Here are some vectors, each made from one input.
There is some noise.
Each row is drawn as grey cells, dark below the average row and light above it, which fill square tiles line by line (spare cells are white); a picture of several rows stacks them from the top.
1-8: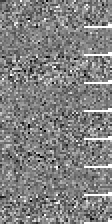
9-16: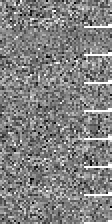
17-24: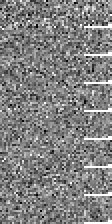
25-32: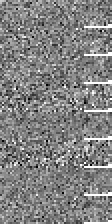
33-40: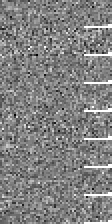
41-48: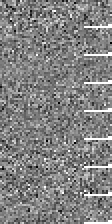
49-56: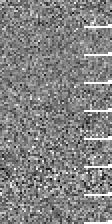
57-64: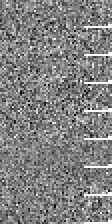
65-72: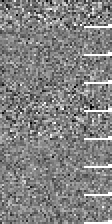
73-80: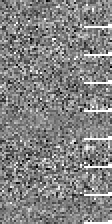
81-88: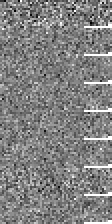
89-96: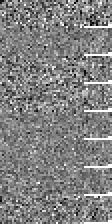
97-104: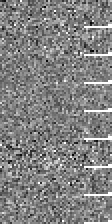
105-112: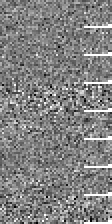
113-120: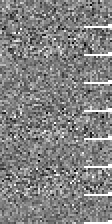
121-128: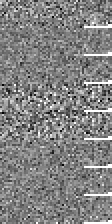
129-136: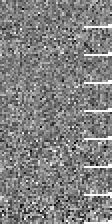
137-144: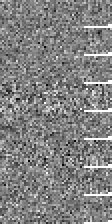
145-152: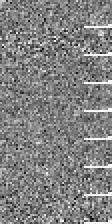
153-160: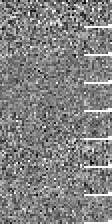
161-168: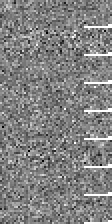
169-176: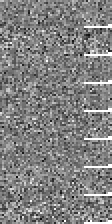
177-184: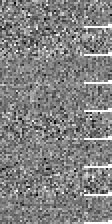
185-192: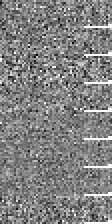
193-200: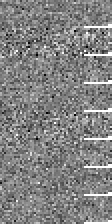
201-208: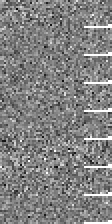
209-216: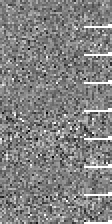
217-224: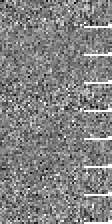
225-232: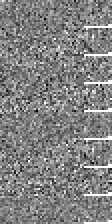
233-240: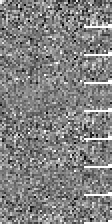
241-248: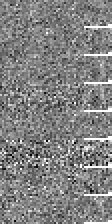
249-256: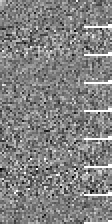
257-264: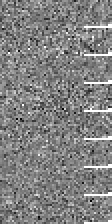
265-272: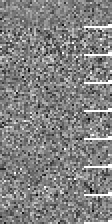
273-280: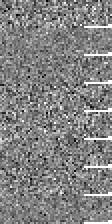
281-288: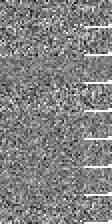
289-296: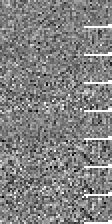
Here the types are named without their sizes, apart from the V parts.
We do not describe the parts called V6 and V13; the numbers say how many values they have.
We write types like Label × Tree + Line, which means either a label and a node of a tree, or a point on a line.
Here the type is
Bool × V6 + (Tree + Unit) × V13.
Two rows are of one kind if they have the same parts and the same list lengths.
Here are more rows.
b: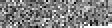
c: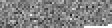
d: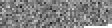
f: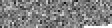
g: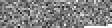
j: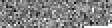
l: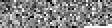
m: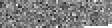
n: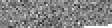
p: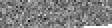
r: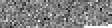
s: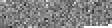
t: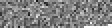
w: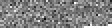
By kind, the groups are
b, j, l
c, n, r, s
d, f, g, m, p, t, w

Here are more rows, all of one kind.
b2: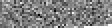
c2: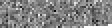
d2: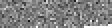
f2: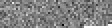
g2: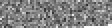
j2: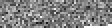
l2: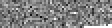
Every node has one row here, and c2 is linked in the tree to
b2, f2 and g2.
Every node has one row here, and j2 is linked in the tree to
b2.
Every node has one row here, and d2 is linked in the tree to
g2.
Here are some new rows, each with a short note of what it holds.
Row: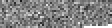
a value of V13
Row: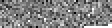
a true/false value and a value of V6
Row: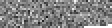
a node of a tree and a value of V13
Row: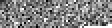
a true/false value and a value of V6
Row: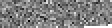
a node of a tree and a value of V13
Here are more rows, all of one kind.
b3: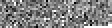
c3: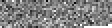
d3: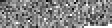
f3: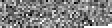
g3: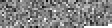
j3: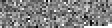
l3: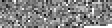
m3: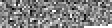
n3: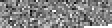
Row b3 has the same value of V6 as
m3 and n3.
